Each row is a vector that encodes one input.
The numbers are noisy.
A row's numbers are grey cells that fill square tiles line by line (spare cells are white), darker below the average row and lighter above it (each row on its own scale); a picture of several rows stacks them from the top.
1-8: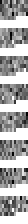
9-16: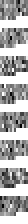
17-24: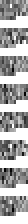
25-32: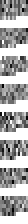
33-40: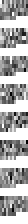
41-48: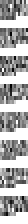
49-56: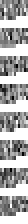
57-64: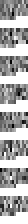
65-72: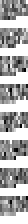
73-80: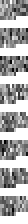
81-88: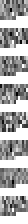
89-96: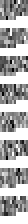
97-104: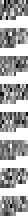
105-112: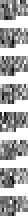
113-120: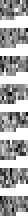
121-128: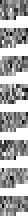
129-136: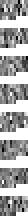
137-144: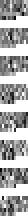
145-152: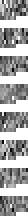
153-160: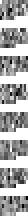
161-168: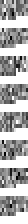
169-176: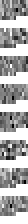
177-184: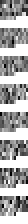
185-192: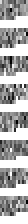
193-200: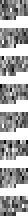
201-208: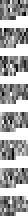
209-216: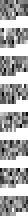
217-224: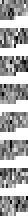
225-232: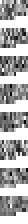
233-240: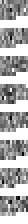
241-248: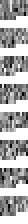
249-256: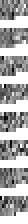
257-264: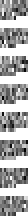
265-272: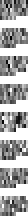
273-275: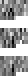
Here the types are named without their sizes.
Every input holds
a point on a line and a true/false value.
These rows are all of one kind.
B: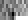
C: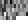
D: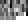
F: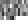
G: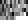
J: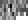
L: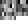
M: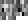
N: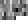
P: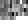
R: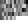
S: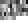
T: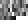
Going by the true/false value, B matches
F, M, N and T.
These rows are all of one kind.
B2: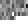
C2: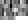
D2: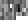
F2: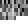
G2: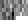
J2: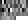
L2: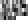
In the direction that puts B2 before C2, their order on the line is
L2, B2, F2, J2, D2, C2, G2.
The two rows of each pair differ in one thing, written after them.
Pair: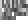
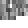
the place on the line
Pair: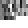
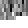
the true/false value
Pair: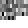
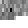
the place on the line
